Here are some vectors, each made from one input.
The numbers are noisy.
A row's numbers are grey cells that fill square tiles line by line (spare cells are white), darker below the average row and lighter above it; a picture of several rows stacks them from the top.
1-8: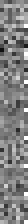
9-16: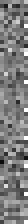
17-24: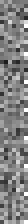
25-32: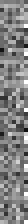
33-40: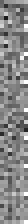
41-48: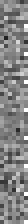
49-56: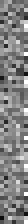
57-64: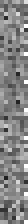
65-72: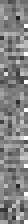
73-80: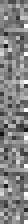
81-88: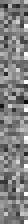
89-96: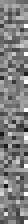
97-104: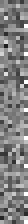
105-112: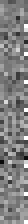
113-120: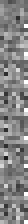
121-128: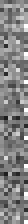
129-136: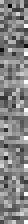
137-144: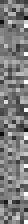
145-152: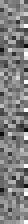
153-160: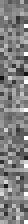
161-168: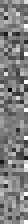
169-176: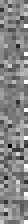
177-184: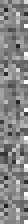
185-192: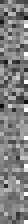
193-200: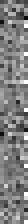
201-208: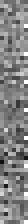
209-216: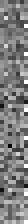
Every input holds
either a point on a 5-point line and a true/false value, or a node of an 8-node tree, or a list of up to two points on a 6-point line.
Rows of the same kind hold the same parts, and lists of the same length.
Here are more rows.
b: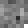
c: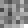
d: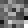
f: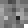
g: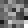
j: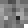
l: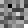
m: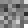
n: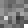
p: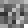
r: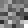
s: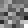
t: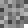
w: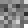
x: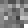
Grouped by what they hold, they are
b, f, j, n, x
c, t
d, g, r, s
l
m, p, w

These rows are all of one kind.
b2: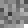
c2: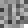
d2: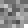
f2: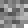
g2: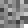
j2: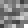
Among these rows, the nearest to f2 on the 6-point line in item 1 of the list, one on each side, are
d2 and j2.
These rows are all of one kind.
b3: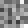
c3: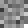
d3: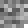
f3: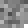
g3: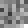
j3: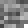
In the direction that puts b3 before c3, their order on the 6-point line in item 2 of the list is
b3, g3, j3, f3, d3, c3.
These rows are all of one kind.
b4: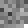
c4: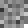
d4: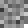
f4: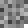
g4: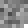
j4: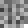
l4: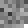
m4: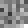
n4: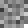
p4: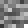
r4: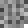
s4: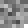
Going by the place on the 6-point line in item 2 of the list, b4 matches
f4, g4 and l4.
